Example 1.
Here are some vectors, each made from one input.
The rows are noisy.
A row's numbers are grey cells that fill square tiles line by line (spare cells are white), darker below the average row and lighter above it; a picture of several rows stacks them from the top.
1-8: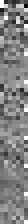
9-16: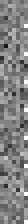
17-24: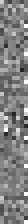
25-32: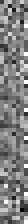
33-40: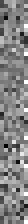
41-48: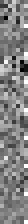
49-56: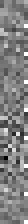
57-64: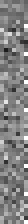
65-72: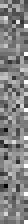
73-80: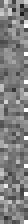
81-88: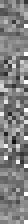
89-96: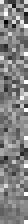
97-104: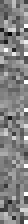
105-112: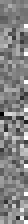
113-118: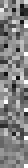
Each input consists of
either a point on a 13-point line, or a point on a 14-point line.
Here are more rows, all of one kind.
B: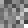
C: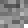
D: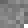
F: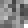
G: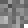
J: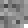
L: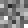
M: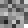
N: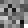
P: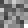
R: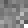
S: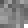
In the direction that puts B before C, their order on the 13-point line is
P, N, M, B, D, R, G, S, C, F, L, J.
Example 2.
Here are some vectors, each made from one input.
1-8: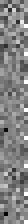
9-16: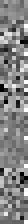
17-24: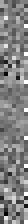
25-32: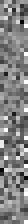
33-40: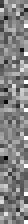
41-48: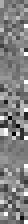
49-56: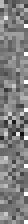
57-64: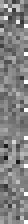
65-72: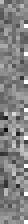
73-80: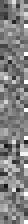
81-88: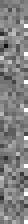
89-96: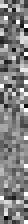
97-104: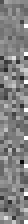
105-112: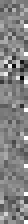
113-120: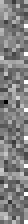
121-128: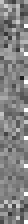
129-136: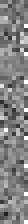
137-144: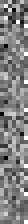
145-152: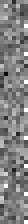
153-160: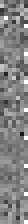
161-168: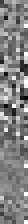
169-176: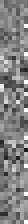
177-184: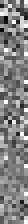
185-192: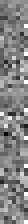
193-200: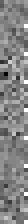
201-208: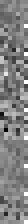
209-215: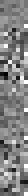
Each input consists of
either a point on a 9-point circle, or a point on a 17-point circle.
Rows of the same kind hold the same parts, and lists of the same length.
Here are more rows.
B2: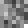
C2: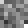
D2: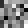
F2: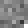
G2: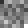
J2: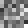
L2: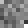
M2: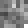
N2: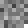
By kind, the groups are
B2, F2, G2, J2, N2
C2, D2, L2, M2

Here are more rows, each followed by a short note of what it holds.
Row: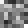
a point on a 9-point circle
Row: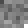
a point on a 17-point circle
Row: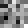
a point on a 9-point circle
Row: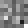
a point on a 17-point circle
